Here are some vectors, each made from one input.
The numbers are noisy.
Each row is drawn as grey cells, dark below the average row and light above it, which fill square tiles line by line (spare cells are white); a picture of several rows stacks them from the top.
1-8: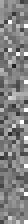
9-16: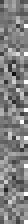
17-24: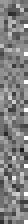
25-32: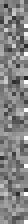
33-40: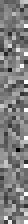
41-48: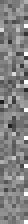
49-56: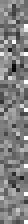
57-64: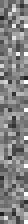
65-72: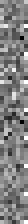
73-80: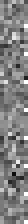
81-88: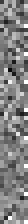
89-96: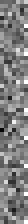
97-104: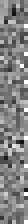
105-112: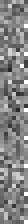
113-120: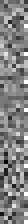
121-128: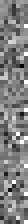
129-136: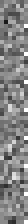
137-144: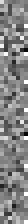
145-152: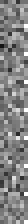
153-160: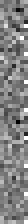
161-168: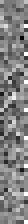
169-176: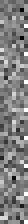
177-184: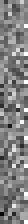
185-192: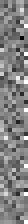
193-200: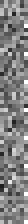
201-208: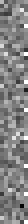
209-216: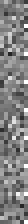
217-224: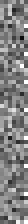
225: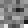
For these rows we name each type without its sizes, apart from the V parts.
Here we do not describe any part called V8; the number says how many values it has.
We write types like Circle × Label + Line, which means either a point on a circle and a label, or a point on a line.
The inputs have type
(Bool × Tree × V8 + Label) × Label.
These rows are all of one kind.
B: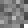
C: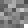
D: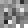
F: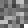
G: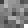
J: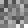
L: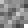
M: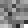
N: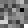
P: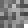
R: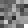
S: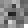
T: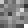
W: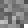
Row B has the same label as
F, N and W.
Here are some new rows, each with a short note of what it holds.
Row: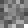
a label, a node of a tree, a true/false value and a value of V8
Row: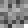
two labels
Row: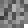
two labels
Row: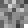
a label, a node of a tree, a true/false value and a value of V8
